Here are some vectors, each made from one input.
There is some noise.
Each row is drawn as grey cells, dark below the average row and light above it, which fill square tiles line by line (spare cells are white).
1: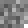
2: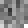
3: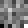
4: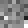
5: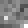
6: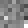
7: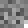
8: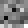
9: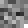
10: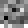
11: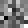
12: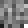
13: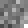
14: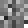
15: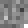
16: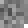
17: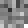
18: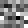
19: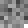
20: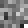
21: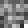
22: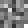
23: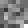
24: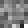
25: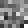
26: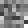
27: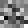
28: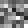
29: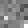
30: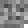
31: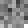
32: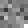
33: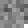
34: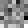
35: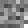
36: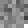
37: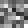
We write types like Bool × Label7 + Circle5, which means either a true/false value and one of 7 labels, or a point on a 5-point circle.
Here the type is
Circle6 + Line4.
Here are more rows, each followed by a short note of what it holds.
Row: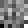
a point on a 4-point line
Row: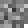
a point on a 4-point line
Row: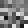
a point on a 4-point line
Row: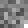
a point on a 6-point circle
